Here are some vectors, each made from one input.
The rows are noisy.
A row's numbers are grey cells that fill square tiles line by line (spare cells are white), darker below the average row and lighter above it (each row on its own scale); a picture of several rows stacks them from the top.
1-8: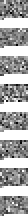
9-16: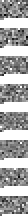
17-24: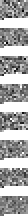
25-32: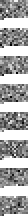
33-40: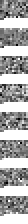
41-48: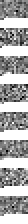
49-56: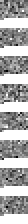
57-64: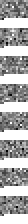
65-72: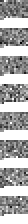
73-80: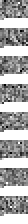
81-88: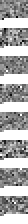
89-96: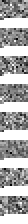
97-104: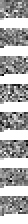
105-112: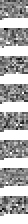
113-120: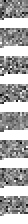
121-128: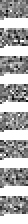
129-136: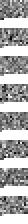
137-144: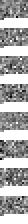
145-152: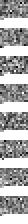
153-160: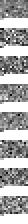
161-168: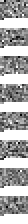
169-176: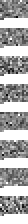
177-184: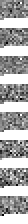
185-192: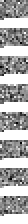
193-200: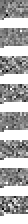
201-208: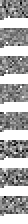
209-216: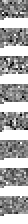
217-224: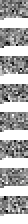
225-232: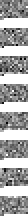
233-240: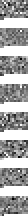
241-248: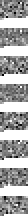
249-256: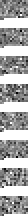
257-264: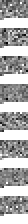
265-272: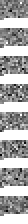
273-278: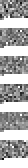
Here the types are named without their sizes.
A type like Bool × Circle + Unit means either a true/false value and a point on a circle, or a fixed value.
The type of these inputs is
(Bool × Bool × Bool + Line) × Tree.
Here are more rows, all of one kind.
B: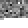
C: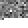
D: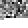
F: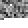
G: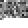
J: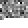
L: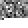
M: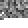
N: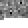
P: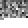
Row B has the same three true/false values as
C, F, L and M.
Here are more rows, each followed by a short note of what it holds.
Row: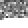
a point on a line and a node of a tree
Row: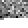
a node of a tree and three true/false values
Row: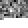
a node of a tree and three true/false values
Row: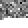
a node of a tree and three true/false values
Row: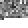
a point on a line and a node of a tree
